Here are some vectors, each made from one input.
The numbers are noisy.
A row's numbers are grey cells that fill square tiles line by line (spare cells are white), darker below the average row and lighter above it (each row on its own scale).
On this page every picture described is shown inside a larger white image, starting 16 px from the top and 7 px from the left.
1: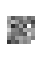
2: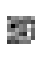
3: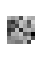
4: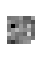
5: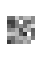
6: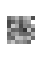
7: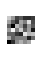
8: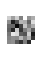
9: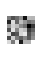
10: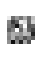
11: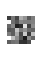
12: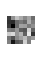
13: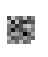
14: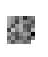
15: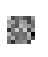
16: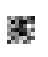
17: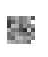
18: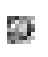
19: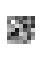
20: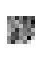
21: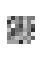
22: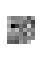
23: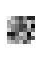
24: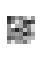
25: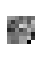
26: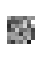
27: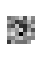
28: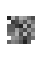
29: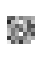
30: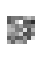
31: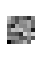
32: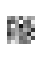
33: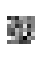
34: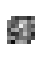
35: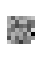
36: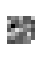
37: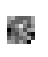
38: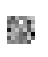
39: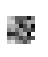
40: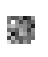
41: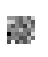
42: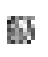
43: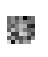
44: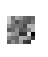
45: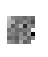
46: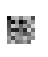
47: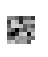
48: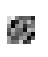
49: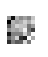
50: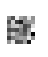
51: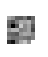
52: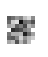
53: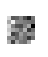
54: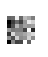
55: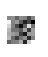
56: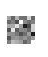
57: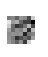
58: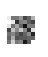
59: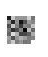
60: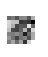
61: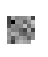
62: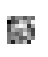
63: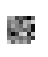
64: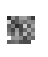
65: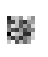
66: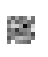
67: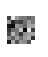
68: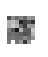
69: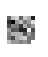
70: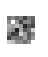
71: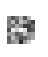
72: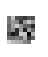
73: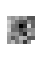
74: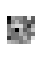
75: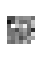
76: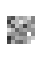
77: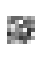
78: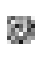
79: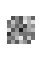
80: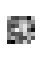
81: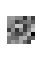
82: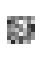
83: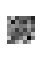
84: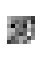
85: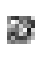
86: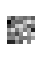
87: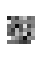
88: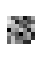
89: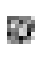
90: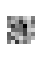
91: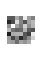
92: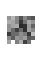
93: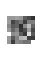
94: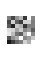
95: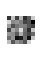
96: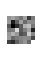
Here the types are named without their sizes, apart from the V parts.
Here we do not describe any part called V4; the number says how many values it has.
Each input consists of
a list of items, each a true/false value and a value of V4.
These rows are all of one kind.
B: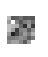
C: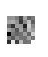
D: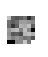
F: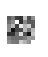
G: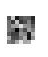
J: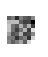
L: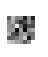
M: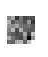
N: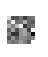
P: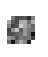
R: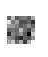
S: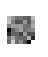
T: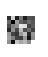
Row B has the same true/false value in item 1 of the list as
J, L and N.
